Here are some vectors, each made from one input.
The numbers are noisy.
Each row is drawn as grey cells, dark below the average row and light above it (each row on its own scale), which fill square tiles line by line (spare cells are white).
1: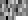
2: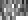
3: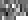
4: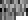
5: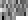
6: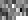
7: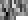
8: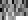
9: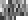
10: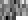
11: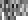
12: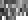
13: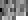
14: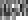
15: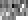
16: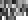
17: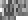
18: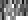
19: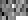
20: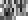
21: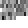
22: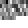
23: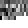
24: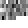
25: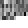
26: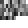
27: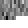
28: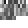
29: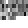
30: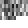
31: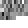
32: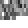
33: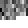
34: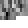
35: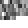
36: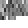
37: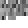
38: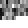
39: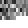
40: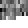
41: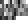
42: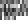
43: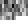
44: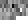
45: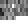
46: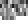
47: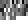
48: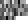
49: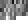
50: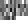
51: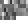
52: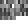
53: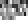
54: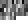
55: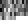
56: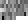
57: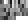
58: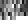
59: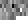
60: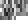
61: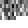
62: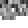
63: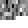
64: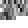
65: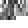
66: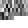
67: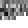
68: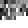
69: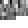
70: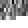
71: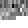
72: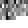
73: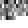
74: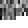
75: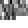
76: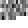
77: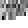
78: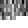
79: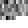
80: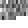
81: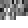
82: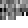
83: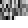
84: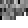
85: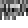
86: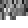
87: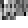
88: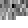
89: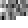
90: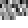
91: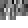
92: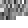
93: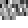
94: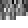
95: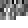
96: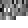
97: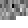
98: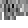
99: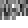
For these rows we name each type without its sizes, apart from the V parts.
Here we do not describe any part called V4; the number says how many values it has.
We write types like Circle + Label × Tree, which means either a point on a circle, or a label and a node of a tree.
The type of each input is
(Circle + Unit) × Label × V4.
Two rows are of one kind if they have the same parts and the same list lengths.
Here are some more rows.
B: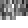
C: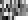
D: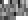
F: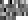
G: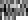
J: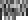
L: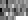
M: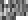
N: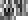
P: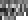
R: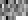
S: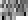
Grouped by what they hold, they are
B, M, S
C, D, F, G, J, L, N, P, R

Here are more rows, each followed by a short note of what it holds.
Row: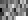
a point on a circle, a label and a value of V4
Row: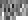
a point on a circle, a label and a value of V4
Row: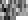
a point on a circle, a label and a value of V4
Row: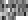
a label and a value of V4
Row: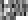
a label and a value of V4
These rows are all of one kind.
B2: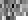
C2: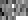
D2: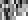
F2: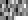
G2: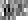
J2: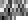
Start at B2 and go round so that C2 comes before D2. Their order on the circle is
B2, C2, F2, J2, G2, D2.
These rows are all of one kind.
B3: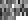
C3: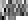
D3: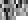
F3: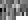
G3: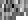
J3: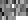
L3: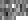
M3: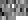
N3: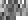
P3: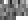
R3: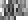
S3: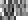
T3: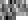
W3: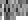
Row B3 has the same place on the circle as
C3, F3, G3 and P3.
